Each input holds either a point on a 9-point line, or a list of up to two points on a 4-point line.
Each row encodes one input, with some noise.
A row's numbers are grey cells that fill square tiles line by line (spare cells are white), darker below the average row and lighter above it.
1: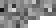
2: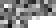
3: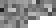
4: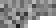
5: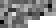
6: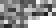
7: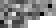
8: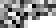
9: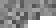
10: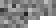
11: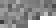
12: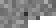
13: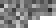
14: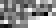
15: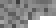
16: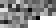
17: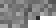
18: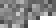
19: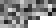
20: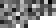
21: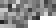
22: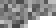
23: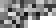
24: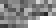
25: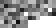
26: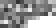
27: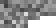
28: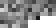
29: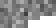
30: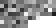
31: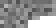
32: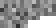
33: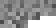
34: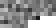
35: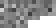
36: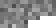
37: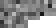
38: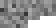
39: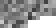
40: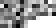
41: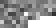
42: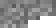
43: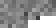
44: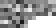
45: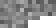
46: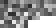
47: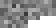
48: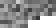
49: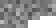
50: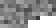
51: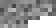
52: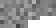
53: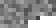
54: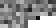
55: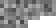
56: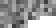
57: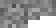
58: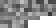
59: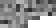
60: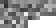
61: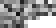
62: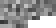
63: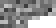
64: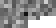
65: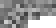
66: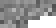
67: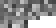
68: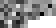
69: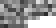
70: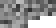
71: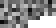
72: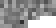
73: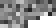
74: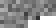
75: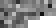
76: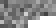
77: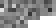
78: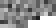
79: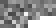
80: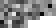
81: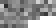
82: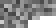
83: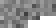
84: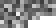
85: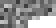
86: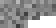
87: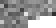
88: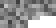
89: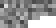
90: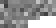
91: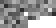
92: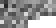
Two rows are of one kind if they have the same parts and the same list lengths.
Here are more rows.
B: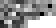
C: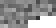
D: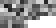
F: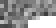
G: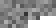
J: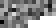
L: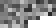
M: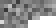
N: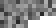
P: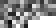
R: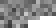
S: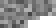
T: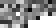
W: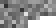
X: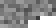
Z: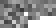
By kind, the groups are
B, J, N
C, G, L, T, X
D, F, P, R, W, Z
M, S

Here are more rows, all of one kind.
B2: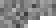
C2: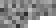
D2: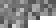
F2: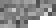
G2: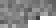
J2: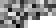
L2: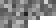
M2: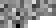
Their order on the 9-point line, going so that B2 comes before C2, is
F2, D2, G2, J2, B2, L2, C2, M2.
